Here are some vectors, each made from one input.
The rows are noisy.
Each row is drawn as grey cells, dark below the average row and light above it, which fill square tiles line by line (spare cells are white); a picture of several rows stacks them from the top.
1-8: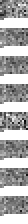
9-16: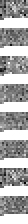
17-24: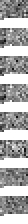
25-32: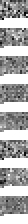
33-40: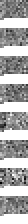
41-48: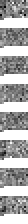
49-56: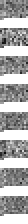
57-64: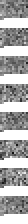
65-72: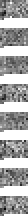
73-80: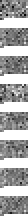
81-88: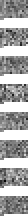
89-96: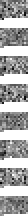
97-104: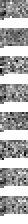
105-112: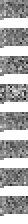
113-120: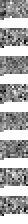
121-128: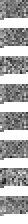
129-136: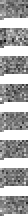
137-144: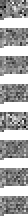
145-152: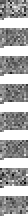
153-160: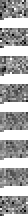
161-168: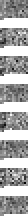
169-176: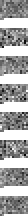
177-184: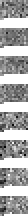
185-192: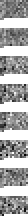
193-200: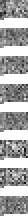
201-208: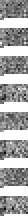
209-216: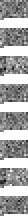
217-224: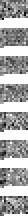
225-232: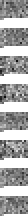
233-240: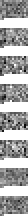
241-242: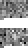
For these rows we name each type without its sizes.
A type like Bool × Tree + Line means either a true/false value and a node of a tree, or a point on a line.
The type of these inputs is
List(Line) + Tree.
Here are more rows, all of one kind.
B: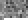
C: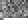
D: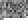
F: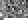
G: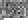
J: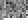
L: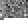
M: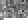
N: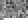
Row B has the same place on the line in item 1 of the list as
J, M and N.
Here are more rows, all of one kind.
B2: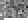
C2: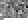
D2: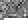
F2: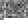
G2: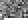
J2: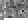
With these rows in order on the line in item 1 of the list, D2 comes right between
F2 and G2.
